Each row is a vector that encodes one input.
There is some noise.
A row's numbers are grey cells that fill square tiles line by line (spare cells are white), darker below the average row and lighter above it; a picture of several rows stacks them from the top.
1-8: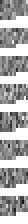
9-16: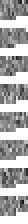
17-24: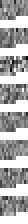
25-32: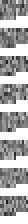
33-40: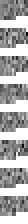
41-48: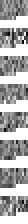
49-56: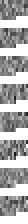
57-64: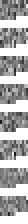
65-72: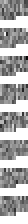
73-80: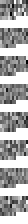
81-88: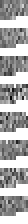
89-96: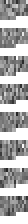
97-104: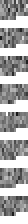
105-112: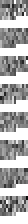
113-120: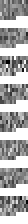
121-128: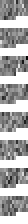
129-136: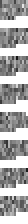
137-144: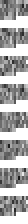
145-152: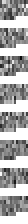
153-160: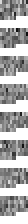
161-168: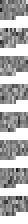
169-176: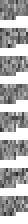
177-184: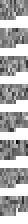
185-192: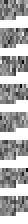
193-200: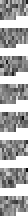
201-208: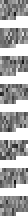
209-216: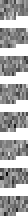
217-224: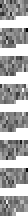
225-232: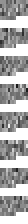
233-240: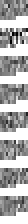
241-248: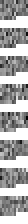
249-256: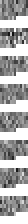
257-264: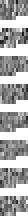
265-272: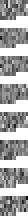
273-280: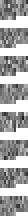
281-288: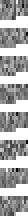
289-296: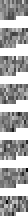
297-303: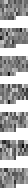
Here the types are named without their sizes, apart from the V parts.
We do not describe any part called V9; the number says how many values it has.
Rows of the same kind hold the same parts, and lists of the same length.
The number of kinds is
3.
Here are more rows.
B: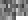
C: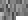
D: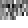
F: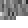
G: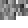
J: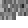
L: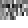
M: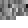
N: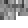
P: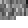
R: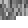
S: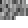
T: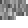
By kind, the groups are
B, G, J, N
C, F, M, P, R, S, T
D, L

